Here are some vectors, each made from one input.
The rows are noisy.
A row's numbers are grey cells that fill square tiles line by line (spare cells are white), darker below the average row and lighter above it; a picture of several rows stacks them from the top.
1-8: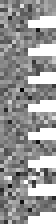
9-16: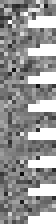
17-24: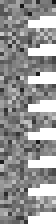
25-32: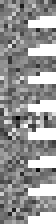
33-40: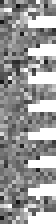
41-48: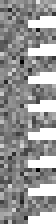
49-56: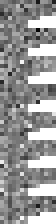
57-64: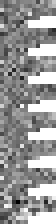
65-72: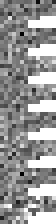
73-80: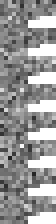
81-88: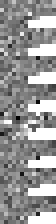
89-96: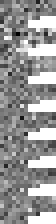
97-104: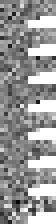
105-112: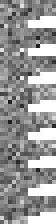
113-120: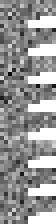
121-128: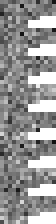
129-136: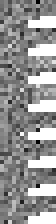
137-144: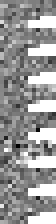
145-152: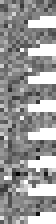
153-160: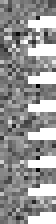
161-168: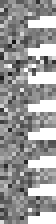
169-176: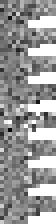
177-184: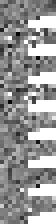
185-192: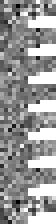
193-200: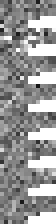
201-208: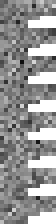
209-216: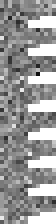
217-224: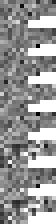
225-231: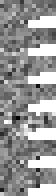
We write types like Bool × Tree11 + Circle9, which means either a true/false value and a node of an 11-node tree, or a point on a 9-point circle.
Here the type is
Circle5 + Circle19 × (Tree17 + Unit).
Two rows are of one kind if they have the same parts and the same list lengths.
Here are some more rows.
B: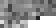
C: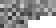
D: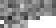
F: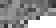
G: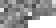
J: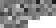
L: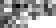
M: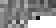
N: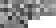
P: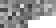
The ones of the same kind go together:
B, C, D, F, J, M
G, N, P
L

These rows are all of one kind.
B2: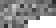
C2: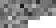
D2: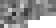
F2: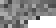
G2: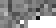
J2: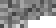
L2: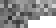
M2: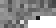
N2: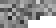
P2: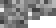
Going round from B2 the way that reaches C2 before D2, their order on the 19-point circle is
B2, C2, P2, L2, N2, D2, J2, G2, M2, F2.
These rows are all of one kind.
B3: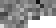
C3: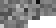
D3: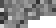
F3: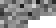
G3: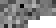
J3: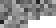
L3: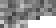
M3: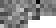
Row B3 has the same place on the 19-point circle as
J3 and M3.
